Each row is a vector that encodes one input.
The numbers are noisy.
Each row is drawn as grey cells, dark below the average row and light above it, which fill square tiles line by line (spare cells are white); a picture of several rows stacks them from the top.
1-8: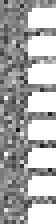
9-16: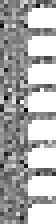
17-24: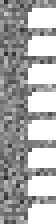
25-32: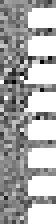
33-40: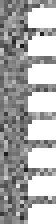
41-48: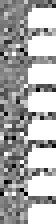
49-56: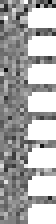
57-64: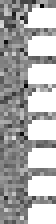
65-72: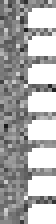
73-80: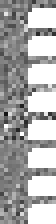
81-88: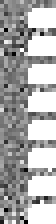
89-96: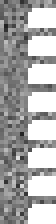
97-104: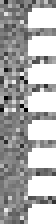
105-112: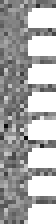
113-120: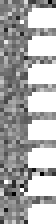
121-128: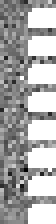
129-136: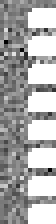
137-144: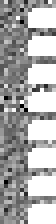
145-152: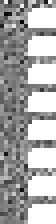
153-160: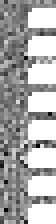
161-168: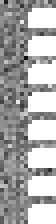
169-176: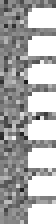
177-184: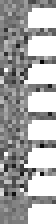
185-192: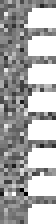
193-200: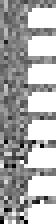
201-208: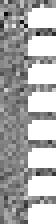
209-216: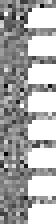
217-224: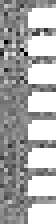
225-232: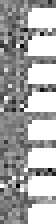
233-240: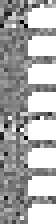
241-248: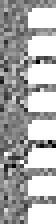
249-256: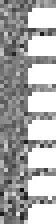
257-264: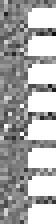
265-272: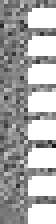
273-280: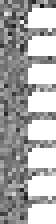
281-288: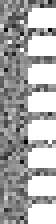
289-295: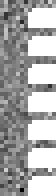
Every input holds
a point on a 5-point line and a true/false value, together with either a point on a 9-point circle, or a point on a 5-point line.
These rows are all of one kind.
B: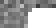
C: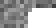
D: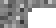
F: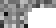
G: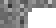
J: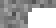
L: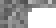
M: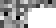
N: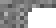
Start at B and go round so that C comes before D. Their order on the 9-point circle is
B, J, C, F, M, G, N, L, D.
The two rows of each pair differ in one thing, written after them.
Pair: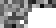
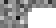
the true/false value
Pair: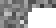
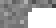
the place on the 9-point circle
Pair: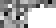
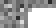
the place on the 9-point circle
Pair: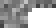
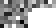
the place on the 9-point circle
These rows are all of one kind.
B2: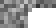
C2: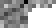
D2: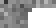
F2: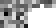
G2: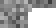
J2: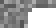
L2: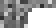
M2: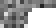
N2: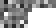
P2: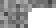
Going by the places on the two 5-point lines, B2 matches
L2 and M2.
